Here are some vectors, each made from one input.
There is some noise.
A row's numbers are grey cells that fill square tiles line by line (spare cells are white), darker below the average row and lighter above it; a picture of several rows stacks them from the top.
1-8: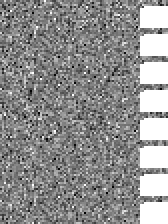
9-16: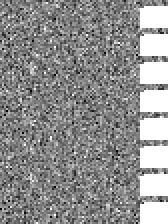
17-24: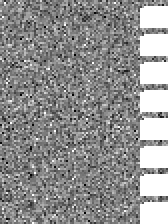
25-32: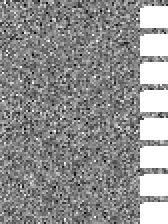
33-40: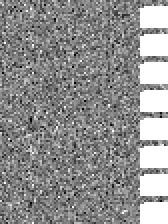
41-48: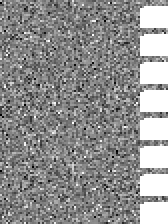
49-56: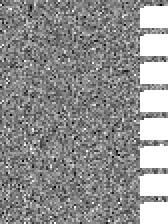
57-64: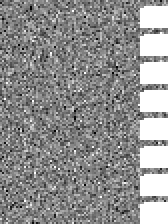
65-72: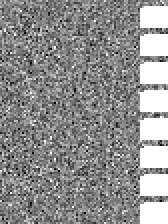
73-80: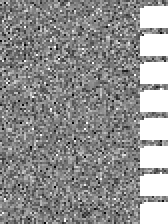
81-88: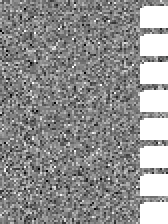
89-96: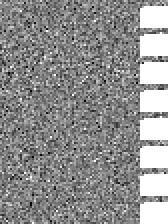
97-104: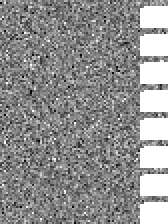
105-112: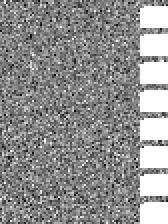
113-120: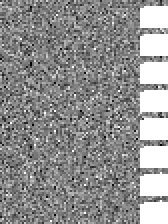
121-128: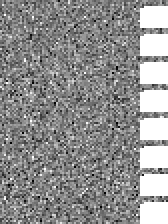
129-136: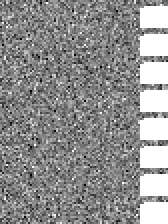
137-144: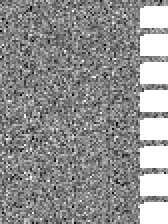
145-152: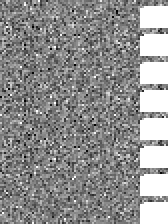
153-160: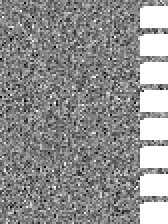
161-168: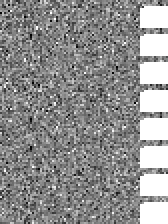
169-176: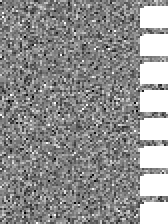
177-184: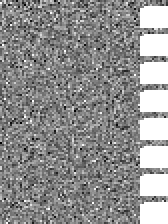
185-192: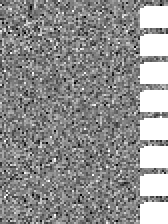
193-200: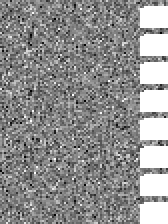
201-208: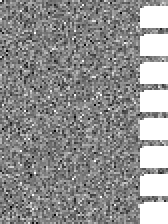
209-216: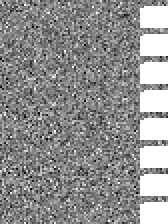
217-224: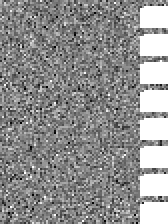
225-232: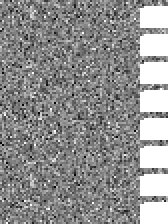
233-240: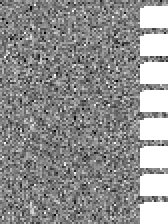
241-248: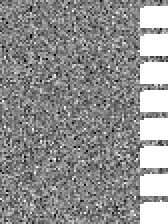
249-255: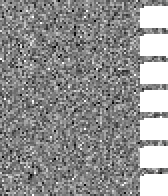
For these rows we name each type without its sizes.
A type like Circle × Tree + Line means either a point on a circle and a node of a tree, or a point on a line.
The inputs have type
(Bool × Circle + Tree) × Tree + Line.
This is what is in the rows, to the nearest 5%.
About 20% of them hold a point on a line. The rest hold a node of a tree, together with either a point on a circle and a true/false value, or a node of a tree.
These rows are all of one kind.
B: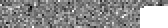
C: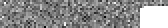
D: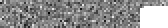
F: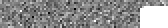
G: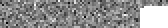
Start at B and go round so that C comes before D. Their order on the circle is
B, C, G, D, F.
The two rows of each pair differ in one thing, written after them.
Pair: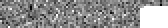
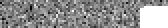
the place on the circle
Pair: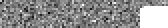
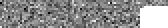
the place on the circle
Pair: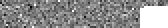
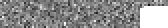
the true/false value
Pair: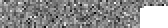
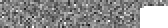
the node of the tree
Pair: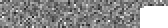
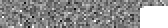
the place on the circle
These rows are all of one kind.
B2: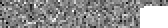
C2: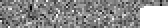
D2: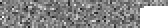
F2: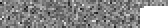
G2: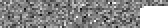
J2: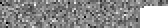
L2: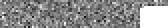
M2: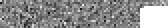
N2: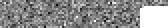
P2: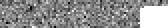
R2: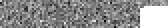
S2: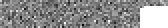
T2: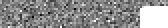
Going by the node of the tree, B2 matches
C2, G2, N2 and T2.
